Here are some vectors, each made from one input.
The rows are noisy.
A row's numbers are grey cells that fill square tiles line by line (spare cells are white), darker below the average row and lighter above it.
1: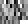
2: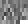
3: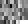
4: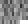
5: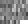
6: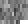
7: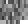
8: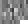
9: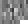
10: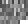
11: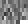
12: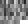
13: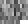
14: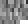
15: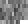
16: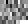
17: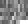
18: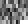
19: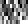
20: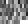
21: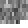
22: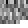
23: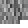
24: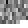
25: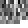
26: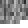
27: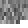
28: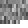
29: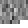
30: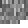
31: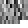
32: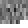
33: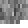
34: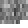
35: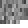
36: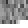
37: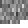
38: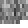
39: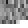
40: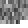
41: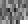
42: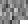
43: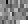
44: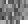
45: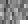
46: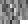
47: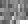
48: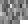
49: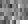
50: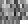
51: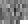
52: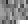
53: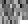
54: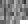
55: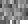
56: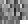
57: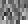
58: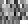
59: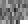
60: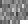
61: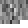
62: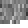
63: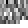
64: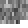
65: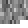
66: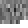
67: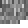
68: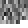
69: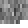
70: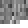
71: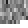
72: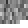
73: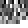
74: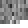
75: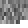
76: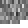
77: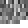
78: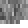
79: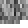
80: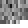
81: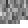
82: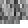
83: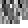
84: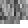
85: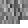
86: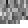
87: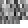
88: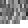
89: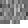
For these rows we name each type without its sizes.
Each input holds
either a point on a circle and a true/false value, or a node of a tree.
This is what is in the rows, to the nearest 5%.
About 60% of them hold a point on a circle and a true/false value. The rest hold a node of a tree.
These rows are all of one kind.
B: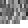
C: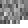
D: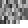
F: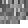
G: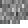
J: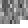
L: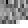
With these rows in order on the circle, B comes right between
C and L.
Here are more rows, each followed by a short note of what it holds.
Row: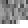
a point on a circle and a true/false value
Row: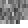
a node of a tree
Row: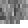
a node of a tree
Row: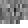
a node of a tree
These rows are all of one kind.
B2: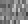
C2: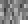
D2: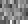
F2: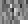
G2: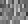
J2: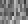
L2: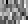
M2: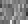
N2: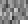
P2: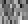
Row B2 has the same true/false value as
D2, G2, J2 and M2.
